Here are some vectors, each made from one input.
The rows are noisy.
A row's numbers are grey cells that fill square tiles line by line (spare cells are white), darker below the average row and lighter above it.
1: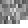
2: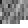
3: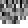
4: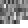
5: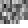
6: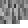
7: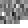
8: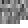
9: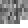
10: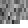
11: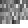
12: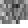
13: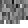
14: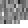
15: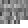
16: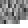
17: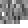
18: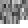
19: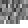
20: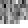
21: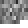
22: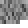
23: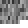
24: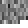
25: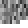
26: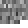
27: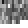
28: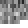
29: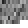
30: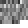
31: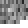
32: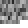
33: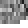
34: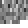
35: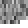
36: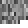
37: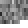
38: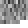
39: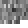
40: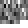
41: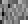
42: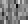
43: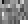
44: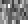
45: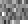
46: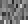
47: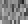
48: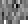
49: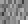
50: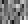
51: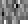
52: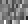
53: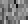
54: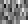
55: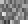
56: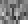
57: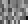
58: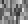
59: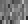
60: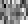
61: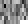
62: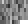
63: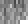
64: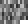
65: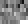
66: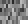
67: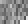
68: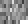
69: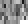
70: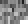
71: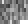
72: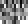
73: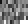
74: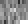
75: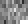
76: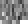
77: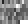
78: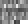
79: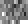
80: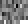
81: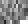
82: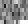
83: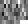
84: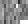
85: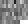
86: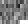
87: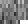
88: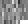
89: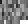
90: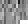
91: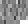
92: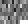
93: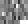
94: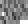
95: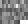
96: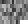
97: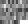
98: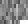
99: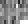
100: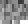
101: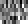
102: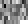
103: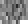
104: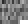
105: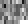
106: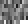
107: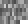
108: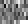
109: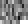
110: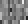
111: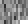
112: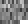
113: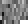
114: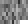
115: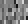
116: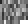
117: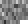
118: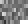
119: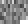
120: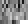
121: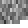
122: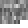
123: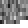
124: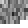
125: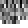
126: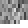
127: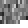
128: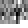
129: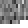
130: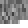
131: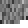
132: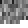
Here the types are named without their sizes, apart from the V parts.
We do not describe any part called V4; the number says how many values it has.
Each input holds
a list of items, each a true/false value and a value of V4.
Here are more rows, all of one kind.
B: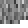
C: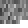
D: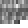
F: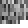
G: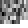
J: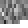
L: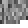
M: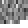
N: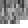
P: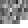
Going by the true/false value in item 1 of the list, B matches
J and N.
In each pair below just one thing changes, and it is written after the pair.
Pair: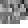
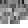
the true/false value in item 1 of the list
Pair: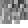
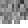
the true/false value in item 1 of the list
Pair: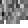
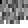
the true/false value in item 1 of the list
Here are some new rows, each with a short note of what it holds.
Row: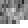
a list of three items
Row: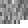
a list of three items
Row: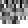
the empty list
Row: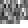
a list of one item
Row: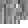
a list of three items
